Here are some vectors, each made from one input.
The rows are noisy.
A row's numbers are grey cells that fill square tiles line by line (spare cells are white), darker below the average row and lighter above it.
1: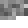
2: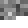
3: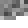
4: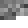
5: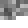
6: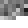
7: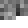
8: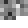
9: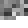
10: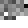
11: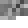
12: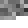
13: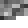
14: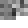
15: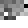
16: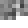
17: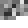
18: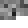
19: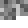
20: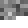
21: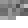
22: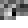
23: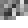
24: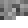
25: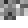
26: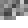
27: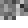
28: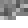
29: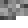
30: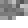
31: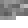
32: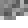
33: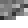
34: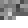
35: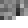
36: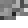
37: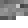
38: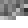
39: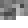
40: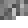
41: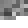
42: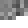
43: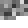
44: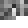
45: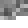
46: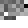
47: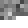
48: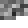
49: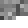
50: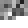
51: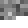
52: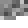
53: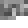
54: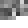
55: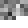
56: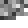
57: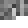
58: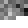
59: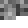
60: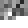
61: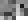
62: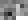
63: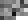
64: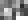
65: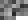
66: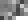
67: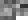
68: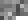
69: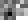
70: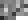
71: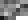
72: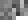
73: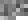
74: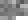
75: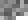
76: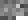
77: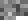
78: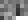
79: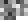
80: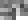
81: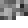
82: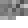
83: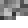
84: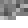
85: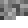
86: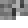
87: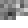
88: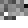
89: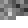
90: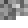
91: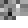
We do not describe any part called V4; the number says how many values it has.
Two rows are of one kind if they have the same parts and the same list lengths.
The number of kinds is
3.
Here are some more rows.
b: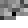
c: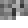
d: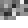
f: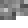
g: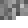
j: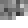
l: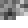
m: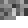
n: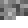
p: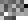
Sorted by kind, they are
b, c, f, l
d, g, j, m, n
p

